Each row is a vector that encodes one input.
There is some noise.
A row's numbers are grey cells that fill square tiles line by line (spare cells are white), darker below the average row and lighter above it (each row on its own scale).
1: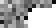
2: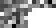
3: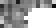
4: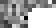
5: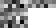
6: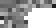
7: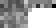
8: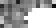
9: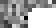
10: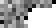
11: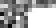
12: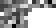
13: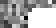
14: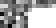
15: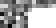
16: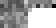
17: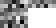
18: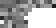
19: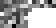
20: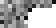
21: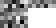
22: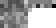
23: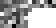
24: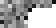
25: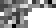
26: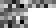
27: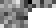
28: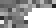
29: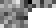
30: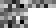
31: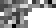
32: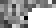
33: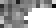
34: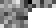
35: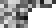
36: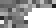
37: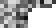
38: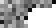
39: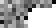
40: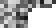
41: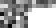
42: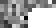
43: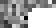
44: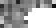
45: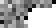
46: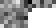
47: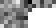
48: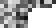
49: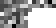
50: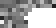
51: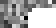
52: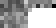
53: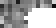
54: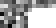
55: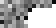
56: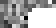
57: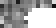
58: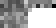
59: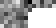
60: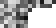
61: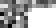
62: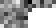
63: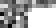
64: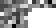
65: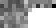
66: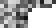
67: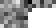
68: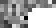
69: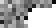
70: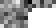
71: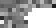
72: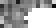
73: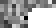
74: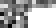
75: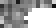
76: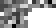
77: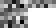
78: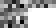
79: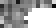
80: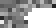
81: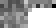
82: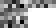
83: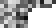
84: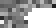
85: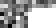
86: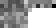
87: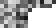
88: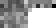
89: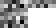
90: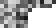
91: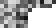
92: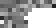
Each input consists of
a point on a 10-point line.
